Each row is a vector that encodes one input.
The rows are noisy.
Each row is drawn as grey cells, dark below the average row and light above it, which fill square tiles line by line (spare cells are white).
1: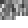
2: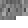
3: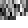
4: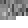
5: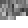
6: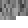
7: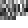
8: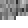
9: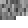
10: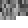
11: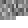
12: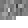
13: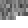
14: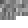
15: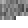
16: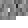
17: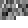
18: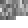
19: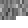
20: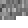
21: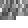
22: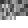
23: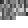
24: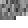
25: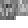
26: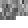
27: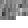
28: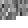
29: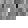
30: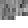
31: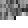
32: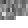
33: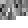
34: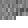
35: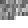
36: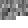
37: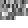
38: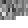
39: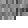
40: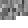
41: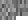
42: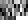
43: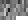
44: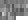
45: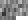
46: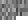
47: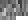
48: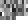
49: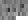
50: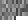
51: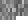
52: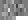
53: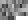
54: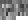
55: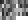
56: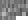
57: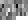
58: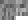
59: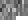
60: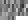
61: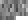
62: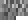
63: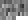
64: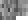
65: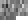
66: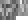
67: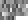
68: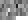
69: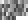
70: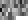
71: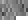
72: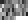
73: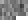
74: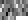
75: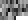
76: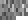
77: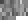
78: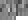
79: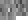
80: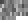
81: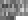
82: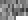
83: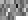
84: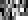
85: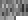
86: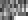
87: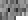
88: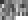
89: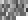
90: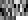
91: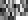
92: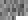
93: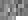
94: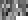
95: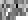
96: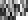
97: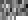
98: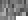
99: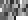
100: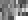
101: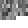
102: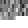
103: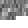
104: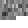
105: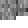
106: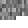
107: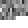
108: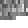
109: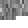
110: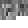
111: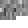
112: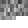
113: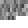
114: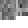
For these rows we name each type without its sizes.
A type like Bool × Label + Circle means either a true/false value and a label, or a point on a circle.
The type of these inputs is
List(Line).
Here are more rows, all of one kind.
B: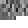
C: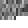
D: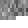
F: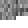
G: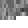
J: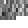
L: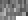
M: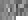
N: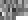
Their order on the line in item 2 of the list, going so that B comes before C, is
N, B, D, C, G, L, F, J, M.
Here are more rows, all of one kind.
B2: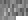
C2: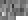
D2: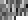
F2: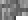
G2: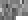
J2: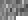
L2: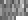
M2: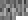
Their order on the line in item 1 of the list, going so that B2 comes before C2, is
D2, J2, B2, F2, C2, M2, G2, L2.
